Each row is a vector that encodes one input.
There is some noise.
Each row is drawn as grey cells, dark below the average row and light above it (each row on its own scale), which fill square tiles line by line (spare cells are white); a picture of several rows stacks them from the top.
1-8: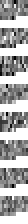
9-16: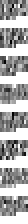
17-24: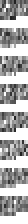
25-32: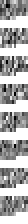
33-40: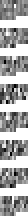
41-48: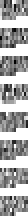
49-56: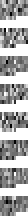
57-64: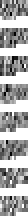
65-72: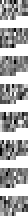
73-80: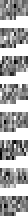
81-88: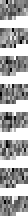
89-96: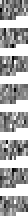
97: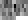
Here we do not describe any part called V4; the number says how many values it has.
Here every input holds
a list of up to two items, each a true/false value and a value of V4.
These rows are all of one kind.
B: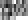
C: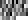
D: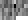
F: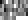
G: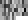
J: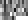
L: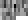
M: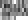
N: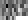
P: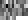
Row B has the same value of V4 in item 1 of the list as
C and L.
